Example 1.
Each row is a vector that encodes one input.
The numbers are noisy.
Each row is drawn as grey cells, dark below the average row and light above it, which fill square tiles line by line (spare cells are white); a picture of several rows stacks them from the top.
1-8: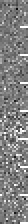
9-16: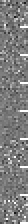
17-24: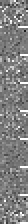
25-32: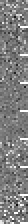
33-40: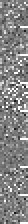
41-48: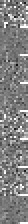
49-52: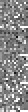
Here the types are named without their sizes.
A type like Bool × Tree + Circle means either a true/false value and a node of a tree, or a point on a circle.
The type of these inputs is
Bool × Line.
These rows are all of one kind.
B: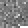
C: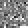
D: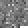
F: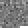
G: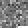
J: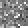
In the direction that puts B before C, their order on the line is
F, G, B, J, C, D.
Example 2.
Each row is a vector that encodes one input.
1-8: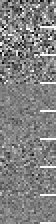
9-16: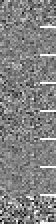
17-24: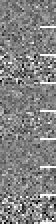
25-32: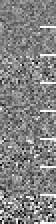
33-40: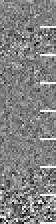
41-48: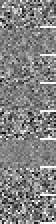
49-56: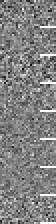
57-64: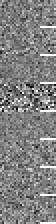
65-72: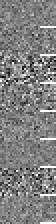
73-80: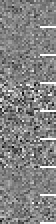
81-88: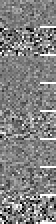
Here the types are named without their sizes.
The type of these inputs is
Bool × Line.
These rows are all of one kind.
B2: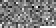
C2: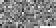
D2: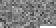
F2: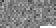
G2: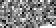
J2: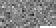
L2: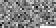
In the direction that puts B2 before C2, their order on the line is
B2, D2, L2, G2, F2, J2, C2.
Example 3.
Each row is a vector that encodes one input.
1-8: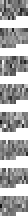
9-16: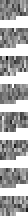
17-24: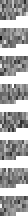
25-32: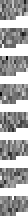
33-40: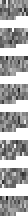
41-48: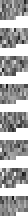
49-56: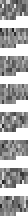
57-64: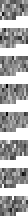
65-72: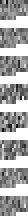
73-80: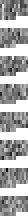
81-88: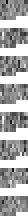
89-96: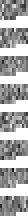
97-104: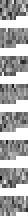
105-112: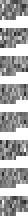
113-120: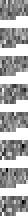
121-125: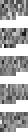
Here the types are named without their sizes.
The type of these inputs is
Bool × Bool × Bool × Bool + Tree + Unit.
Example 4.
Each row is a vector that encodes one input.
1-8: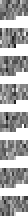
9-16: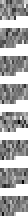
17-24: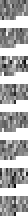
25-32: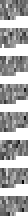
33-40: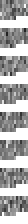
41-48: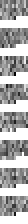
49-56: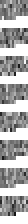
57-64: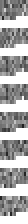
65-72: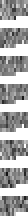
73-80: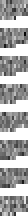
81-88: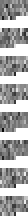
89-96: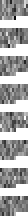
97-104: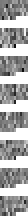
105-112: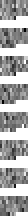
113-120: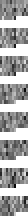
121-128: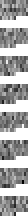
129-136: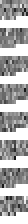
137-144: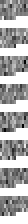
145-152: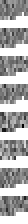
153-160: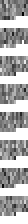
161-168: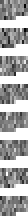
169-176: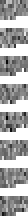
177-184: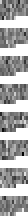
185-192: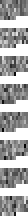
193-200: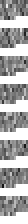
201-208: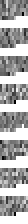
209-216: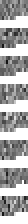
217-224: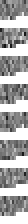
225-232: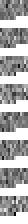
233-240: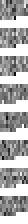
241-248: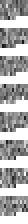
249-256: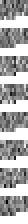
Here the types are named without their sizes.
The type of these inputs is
Bool × Bool × Bool × Bool + Tree.
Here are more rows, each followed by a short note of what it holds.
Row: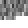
four true/false values
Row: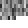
a node of a tree
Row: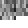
a node of a tree
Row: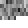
a node of a tree
